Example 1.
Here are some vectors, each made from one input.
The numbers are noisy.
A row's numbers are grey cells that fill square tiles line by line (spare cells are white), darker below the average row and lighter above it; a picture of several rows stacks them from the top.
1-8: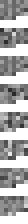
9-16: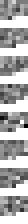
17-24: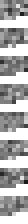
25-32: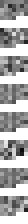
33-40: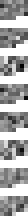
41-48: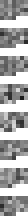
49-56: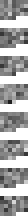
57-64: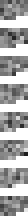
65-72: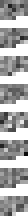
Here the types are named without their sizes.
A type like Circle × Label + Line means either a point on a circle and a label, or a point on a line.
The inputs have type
Tree.
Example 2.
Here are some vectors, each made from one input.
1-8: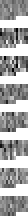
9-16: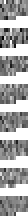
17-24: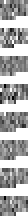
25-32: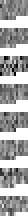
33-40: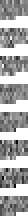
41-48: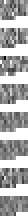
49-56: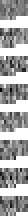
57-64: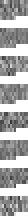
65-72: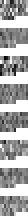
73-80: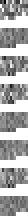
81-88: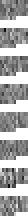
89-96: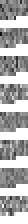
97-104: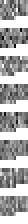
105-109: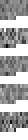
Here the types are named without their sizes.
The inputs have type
Line.
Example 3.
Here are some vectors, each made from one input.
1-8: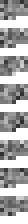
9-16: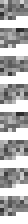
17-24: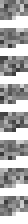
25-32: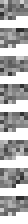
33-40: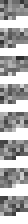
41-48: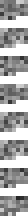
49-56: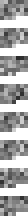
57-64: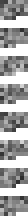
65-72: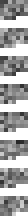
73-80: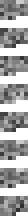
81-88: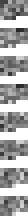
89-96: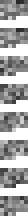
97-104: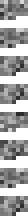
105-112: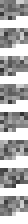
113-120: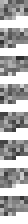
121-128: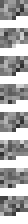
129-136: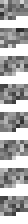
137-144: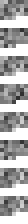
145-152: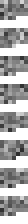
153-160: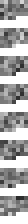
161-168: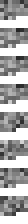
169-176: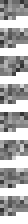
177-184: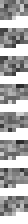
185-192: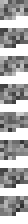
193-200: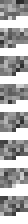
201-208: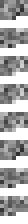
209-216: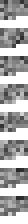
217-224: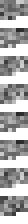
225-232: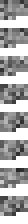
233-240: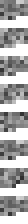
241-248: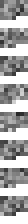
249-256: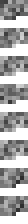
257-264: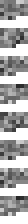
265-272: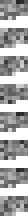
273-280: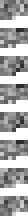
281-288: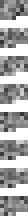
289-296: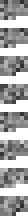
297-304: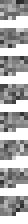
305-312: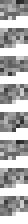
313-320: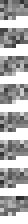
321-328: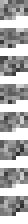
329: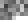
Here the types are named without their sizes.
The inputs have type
Bool × Bool × Bool.
